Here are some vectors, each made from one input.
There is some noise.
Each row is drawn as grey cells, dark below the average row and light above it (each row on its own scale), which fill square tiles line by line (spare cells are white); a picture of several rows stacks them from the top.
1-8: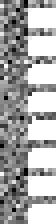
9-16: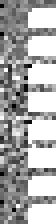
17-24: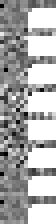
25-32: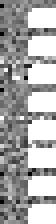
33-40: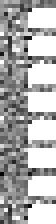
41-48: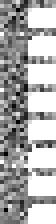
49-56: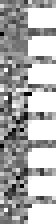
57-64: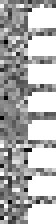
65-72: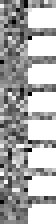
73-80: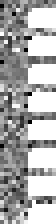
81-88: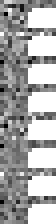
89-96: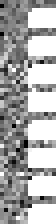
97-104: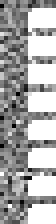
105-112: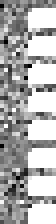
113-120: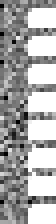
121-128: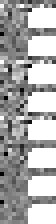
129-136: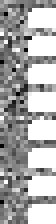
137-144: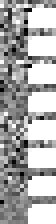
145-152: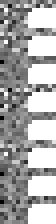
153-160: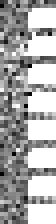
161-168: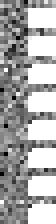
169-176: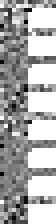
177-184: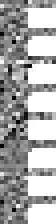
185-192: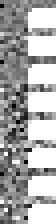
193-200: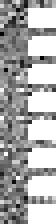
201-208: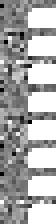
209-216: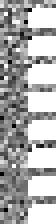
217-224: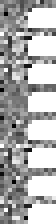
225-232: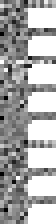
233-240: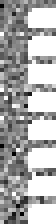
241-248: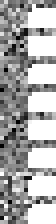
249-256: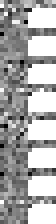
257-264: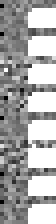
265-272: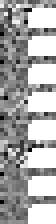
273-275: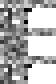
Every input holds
either a point on a 7-point line, or three true/false values, or a list of up to two points on a 5-point line.
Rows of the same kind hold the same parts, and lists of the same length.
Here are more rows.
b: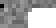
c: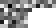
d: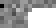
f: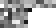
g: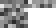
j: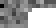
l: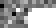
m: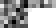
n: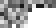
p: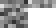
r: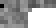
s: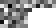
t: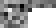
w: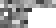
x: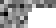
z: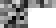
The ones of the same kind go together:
b, d, j, l, r
c, s
f, w
g, m, p, z
n, t, x

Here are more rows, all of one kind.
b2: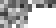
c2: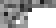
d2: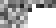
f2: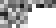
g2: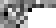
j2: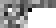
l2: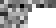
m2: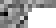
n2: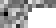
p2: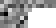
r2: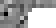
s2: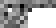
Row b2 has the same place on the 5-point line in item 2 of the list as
j2 and n2.
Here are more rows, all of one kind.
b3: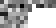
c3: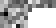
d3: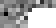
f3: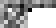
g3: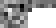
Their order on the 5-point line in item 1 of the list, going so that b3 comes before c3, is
b3, c3, d3, f3, g3.
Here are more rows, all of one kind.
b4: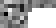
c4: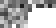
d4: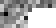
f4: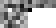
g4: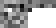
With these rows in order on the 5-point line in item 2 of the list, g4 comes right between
b4 and f4.
